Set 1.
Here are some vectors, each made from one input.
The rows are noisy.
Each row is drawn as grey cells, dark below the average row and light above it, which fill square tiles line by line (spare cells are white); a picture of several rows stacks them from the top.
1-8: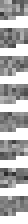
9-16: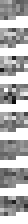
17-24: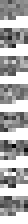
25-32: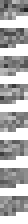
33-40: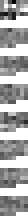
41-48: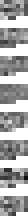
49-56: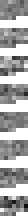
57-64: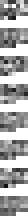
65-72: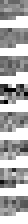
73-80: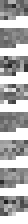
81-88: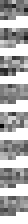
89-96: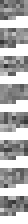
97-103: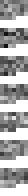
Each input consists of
one of 7 labels and a true/false value.
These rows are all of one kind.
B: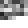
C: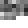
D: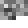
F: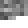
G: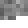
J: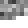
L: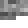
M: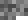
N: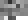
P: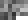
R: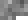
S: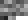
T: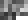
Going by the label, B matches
C and L.
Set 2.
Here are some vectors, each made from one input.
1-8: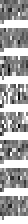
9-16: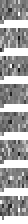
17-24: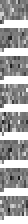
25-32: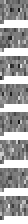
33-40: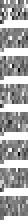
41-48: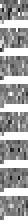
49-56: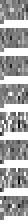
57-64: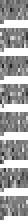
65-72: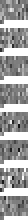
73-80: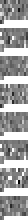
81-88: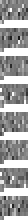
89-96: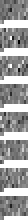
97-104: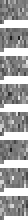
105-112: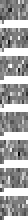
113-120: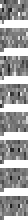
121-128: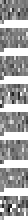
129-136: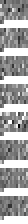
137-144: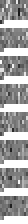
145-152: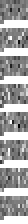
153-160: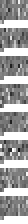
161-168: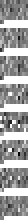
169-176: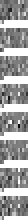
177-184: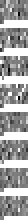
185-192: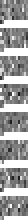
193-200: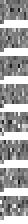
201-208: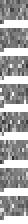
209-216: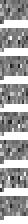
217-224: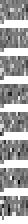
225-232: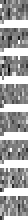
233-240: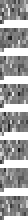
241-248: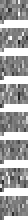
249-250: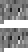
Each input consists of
either a point on a 17-point circle, or a point on an 18-point circle.
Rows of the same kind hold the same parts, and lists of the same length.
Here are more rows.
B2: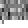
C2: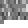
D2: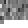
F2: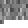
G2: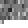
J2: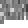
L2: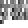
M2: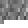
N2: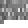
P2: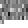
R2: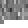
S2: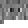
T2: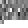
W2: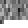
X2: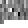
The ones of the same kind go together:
B2, D2, J2, P2, T2, W2, X2
C2, F2, G2, L2, M2, N2, R2, S2

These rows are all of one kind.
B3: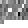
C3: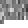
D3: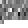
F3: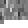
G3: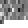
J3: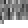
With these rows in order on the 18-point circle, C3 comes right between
B3 and G3.
